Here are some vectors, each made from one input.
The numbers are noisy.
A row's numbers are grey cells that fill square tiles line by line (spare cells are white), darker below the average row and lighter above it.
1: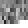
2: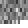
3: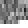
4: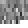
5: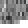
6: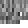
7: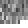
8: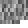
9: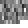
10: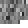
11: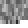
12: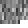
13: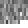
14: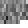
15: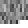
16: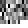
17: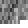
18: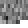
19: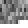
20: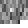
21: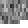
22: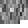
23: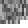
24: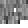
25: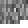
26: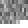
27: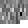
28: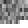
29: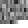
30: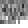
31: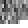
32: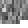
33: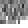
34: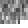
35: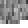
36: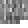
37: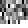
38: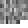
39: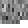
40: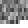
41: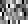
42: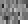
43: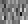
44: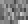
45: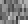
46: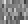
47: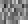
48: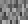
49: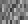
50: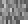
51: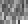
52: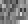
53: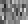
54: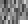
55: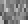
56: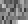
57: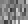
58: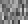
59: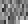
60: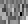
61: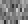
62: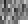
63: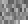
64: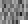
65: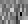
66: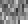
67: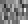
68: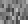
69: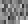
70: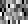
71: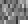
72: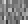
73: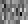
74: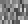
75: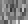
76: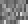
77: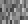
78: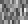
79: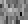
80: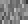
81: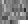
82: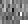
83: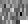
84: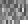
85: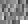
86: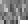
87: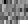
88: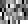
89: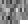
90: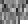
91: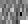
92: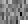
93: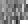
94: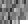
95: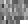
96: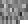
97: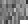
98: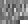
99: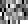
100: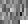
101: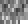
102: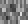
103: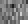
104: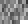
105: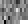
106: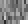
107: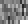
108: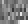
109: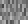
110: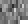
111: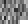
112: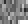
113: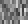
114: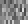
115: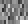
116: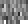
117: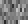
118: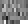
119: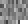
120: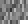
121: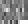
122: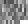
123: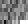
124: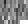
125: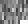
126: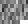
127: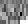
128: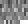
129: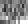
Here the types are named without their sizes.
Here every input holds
a list of items, each a label and a point on a line.
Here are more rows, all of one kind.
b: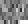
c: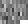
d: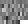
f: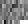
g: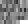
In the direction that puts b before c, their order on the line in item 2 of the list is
d, g, b, c, f.
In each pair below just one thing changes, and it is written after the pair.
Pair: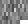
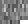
the place on the line in item 2 of the list
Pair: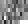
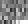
the label in item 1 of the list
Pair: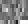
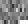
the place on the line in item 2 of the list
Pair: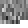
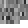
the place on the line in item 1 of the list
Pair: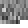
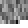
the label in item 1 of the list
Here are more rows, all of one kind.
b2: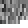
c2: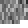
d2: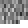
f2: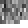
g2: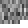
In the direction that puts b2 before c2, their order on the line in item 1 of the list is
b2, f2, d2, g2, c2.
